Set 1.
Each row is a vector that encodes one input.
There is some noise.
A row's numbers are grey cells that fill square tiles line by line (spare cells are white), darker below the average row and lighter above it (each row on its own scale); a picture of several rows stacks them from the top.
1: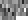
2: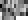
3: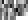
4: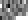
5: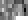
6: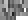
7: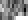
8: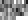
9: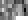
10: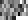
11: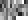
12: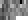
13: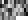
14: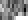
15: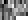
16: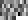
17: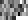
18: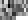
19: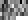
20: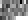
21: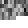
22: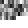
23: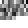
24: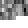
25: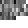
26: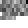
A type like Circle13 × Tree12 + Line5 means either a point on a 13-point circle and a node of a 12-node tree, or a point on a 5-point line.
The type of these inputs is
Line3 × Line4.
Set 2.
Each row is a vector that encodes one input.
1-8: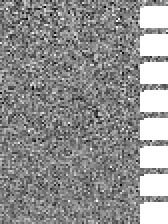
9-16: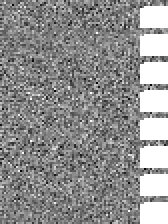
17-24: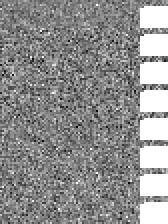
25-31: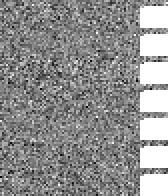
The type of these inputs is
Line5.
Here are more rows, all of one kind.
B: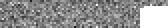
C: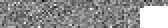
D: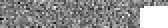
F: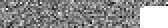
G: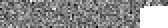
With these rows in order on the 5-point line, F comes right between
B and D.
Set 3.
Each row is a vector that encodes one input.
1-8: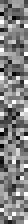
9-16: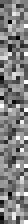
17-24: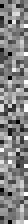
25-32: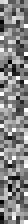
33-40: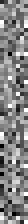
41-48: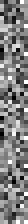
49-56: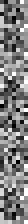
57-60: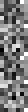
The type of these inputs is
Label7.
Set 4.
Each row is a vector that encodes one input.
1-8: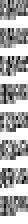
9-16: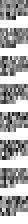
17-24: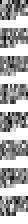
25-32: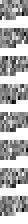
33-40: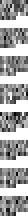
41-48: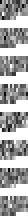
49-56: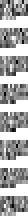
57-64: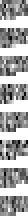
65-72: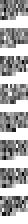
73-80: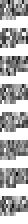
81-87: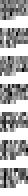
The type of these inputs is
Label8.
